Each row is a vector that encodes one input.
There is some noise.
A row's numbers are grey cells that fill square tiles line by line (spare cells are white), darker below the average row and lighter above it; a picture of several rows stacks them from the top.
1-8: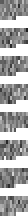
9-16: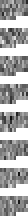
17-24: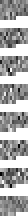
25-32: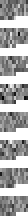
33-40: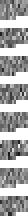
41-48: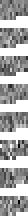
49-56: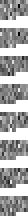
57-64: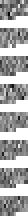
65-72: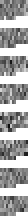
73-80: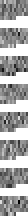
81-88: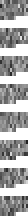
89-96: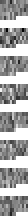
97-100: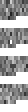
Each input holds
either a point on a 9-point line, or a point on a 13-point line.
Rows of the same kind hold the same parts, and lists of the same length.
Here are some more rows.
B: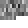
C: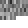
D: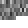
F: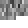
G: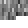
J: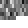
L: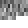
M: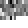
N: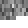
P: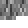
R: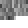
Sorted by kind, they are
B, C, F, L, M
D, G, J, N, P, R

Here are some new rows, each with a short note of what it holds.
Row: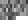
a point on a 13-point line
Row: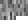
a point on a 9-point line
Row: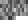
a point on a 13-point line
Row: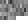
a point on a 9-point line
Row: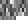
a point on a 13-point line
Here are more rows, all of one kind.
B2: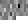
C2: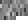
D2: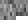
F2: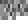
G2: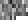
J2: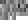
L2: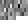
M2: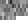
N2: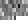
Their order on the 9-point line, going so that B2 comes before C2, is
F2, B2, J2, L2, N2, M2, G2, D2, C2.
